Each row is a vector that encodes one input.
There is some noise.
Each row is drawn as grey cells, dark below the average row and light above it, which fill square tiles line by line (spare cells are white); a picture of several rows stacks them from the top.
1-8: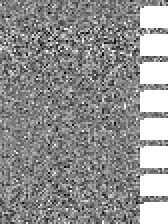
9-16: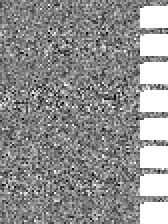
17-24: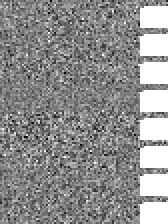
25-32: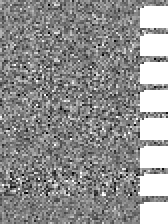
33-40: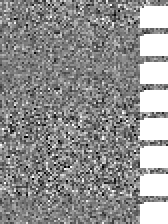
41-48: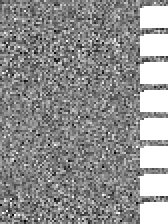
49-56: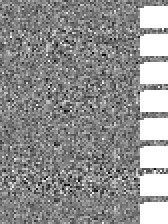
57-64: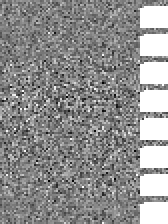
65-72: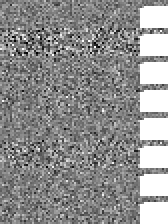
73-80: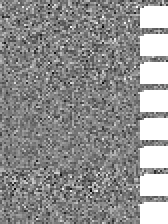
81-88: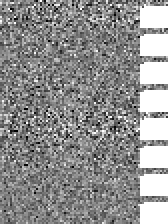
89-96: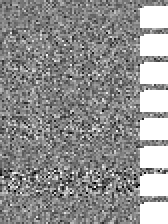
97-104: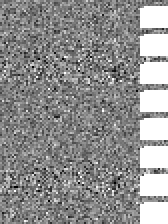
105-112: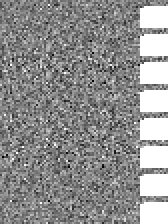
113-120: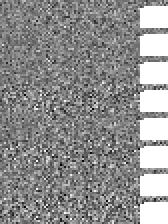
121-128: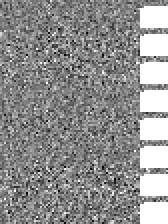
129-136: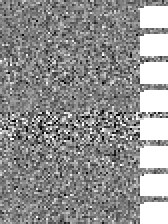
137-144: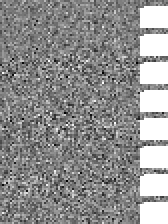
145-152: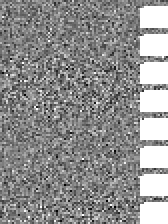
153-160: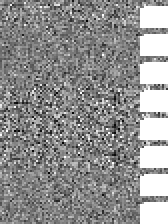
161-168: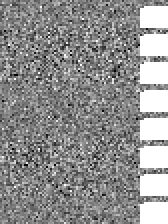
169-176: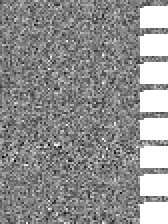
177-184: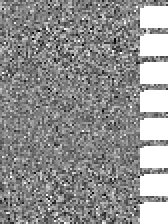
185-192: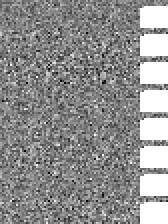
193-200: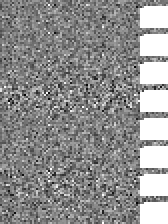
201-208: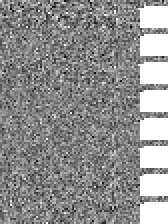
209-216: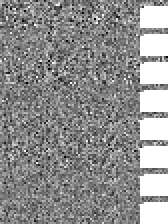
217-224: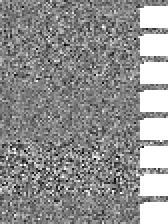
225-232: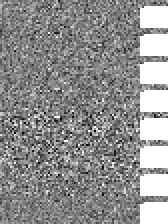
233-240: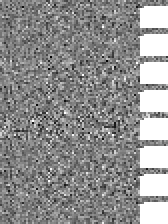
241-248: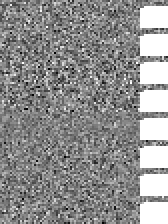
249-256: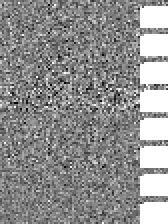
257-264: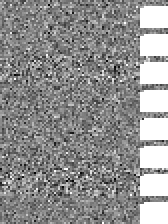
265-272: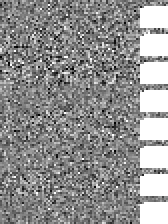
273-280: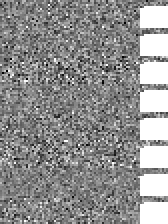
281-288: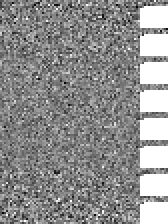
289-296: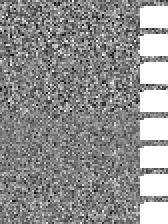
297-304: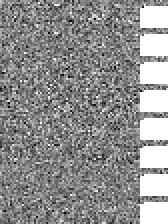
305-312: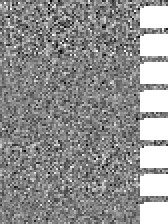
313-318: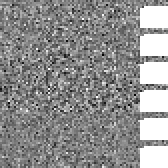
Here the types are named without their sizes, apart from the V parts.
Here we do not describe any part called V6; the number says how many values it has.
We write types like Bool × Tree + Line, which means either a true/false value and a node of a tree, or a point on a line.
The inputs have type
List(Label × V6) × (Tree + Unit).
